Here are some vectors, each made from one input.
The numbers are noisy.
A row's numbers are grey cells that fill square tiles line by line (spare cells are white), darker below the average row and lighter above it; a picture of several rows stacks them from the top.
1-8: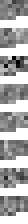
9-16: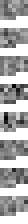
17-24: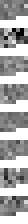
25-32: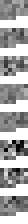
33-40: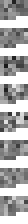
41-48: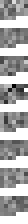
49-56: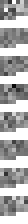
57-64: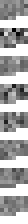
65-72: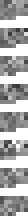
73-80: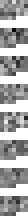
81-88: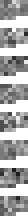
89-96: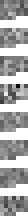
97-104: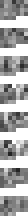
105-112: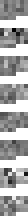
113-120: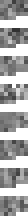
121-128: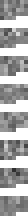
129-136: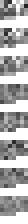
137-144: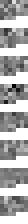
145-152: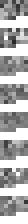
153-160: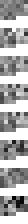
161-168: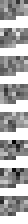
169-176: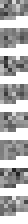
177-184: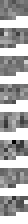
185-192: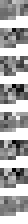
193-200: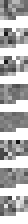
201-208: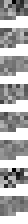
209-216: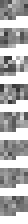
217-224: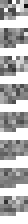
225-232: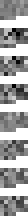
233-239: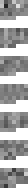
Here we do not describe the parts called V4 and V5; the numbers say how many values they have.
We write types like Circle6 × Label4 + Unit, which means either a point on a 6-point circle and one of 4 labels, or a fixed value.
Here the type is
(Bool × Bool × Bool × Bool + V5) × V4 + Tree9 + Tree10.
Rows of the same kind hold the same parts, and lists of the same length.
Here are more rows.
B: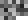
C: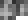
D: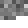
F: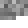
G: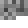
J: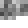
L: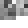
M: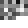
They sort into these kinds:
B
C, F, G, L, M
D
J

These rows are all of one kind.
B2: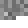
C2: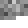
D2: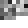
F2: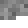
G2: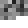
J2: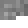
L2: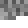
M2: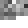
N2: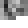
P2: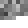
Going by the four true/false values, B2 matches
C2 and P2.
